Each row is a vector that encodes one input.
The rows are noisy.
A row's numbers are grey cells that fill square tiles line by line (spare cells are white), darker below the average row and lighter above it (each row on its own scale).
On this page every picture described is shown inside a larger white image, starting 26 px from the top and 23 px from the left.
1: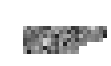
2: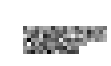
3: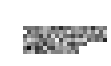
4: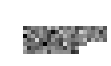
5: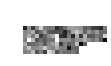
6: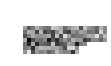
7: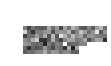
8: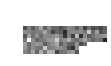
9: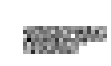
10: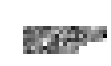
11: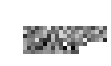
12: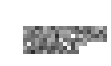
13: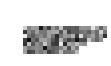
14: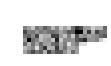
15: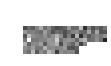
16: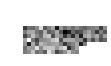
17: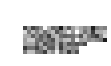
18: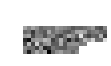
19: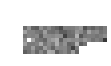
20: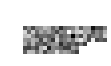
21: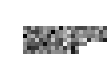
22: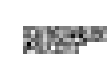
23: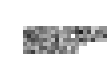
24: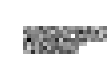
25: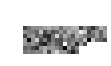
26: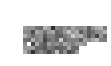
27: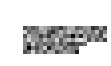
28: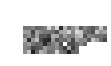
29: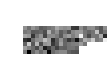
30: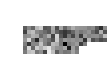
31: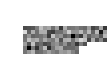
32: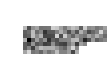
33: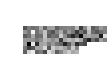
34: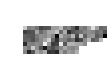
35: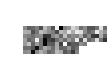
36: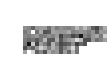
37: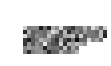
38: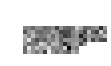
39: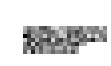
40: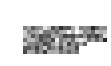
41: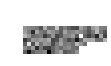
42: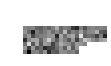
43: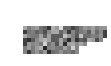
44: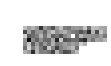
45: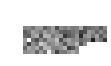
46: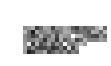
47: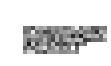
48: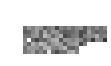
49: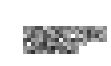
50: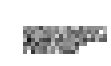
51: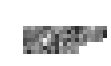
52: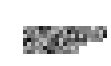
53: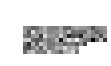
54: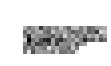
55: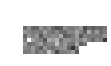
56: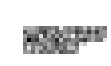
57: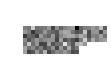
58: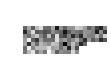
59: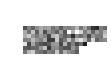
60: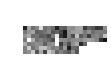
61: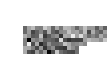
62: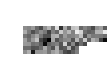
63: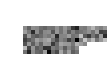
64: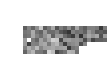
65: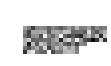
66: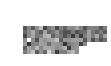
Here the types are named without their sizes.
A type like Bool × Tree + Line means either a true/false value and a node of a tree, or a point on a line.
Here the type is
Bool × Bool × Bool × Line.
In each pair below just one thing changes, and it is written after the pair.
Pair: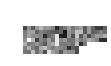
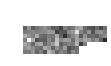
one of the three true/false values
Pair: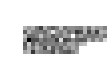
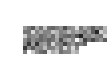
the place on the line
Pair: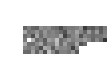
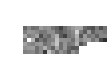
one of the three true/false values
